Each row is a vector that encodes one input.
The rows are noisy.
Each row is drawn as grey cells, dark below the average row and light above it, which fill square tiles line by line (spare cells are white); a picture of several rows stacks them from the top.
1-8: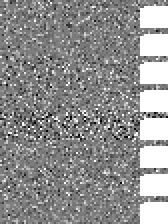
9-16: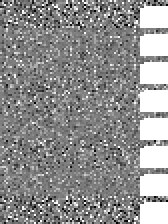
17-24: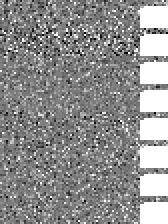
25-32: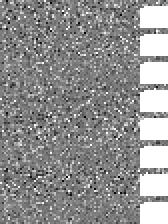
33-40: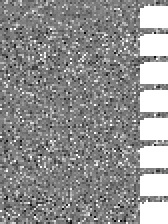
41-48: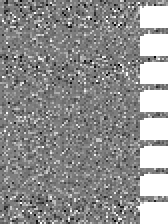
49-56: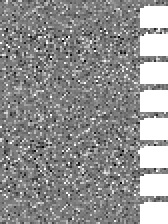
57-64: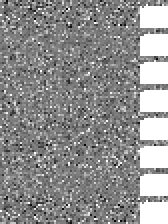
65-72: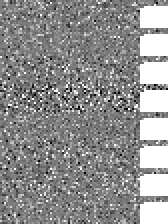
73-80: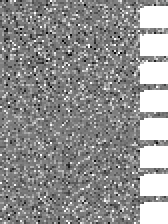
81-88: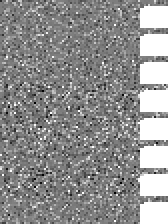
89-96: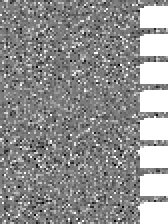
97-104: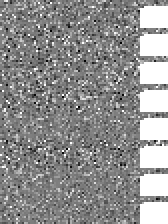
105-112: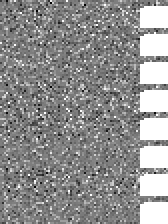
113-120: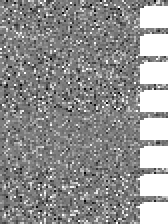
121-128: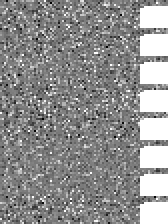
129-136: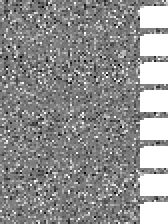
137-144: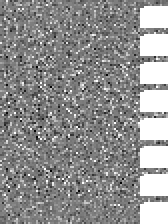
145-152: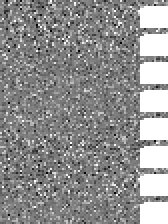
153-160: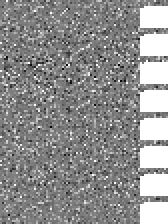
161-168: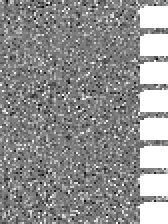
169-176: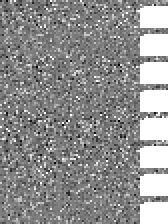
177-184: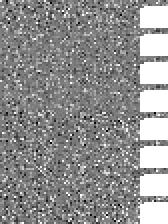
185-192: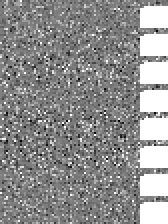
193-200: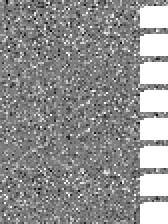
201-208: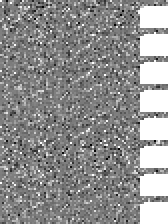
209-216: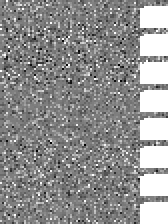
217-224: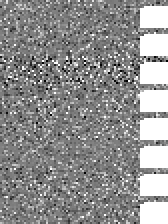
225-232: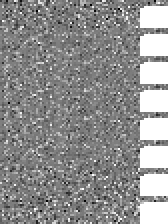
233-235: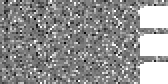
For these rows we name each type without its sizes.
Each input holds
a list of items, each either a point on a circle, or a point on a line and a true/false value.
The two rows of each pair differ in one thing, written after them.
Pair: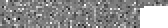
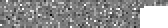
the place on the line in item 1 of the list
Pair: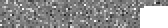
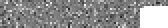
the place on the line in item 1 of the list
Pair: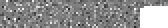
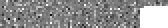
the true/false value in item 1 of the list
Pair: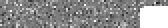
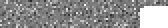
the true/false value in item 1 of the list
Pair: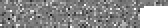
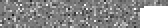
the true/false value in item 1 of the list
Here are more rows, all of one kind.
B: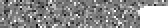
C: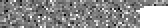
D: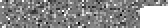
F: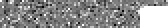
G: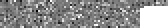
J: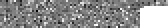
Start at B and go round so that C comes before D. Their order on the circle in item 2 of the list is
B, C, F, D, J, G.
